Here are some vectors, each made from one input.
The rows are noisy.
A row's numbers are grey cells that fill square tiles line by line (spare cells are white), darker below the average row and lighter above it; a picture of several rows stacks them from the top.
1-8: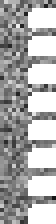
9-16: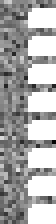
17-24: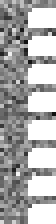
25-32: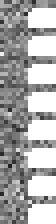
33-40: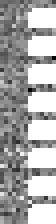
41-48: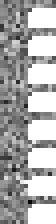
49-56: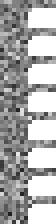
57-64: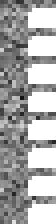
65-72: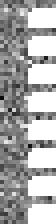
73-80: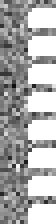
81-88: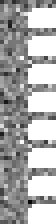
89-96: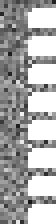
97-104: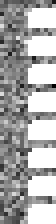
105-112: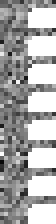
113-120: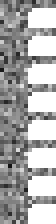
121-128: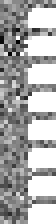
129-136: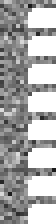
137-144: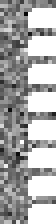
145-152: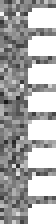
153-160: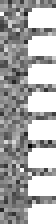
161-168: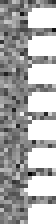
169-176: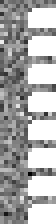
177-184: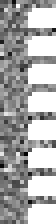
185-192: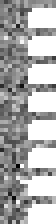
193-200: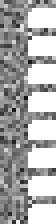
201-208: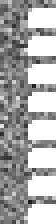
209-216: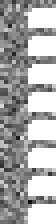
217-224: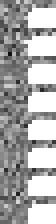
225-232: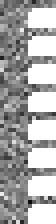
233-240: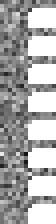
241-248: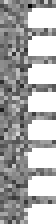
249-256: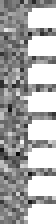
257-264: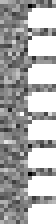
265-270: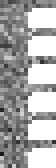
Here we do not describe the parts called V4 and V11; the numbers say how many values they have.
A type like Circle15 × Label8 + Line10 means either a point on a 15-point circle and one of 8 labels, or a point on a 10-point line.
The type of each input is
(Circle8 + V4) × V11 + Circle9 + Circle10 + Unit.
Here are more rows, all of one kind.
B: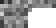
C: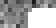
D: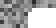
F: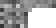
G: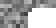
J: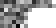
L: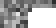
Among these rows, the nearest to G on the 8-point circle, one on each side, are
D and F.
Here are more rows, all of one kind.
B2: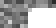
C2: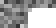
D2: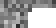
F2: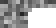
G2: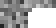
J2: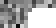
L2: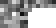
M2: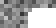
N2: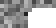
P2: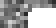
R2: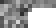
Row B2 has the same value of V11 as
C2, F2, L2 and M2.
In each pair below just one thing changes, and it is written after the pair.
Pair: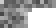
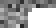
the value of V11
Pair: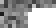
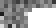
the value of V4
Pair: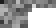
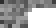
the value of V4
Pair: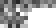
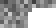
the value of V4
